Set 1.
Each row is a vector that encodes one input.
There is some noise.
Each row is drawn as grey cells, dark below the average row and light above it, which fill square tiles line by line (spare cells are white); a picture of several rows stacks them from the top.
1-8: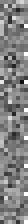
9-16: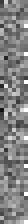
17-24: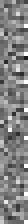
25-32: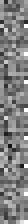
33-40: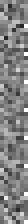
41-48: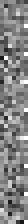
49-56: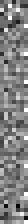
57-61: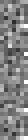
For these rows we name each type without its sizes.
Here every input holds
a point on a line and a true/false value.
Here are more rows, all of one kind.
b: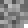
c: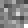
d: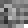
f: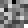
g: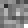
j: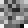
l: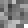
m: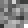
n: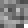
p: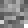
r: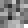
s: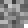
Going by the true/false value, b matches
d, f, p and s.
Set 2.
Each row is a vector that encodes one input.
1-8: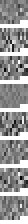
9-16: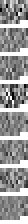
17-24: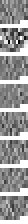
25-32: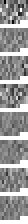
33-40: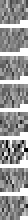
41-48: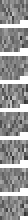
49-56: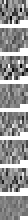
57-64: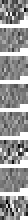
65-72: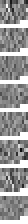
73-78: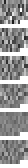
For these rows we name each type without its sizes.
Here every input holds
a point on a line and four true/false values.
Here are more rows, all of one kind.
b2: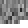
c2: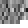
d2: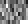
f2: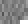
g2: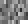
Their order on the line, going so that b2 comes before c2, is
d2, b2, g2, f2, c2.
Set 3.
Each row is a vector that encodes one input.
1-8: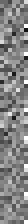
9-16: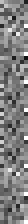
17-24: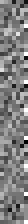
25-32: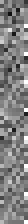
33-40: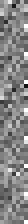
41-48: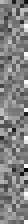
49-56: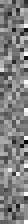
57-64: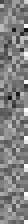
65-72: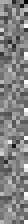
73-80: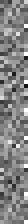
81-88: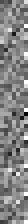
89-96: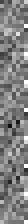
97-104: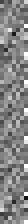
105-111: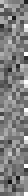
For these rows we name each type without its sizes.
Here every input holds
either a point on a circle, or a node of a tree.
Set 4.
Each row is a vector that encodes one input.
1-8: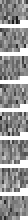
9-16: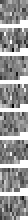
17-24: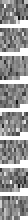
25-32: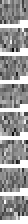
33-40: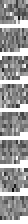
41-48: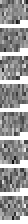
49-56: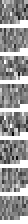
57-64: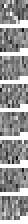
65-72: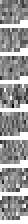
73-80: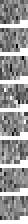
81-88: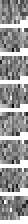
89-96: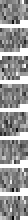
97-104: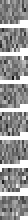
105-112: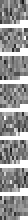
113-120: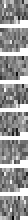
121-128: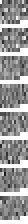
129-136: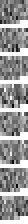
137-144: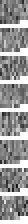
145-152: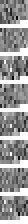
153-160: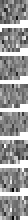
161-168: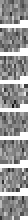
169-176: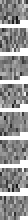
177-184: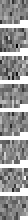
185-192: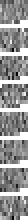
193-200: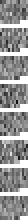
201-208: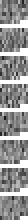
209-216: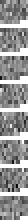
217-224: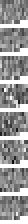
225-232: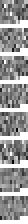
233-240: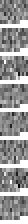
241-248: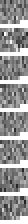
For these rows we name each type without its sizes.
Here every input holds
a node of a tree, together with either a fixed value, or four true/false values.
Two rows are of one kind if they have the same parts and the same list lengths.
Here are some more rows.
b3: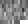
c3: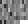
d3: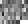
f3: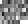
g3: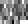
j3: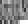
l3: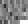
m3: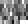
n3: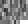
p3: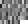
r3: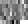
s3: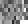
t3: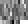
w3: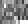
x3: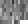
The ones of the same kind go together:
b3, c3, j3, l3, n3, w3, x3
d3, f3, g3, m3, p3, r3, s3, t3

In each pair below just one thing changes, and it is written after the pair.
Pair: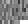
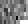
the node of the tree
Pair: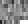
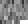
one of the four true/false values
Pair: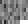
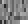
one of the four true/false values
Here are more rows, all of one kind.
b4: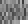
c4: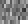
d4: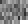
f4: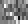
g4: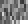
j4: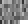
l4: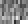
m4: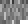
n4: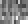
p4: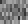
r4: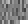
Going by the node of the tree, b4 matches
c4, d4, p4 and r4.
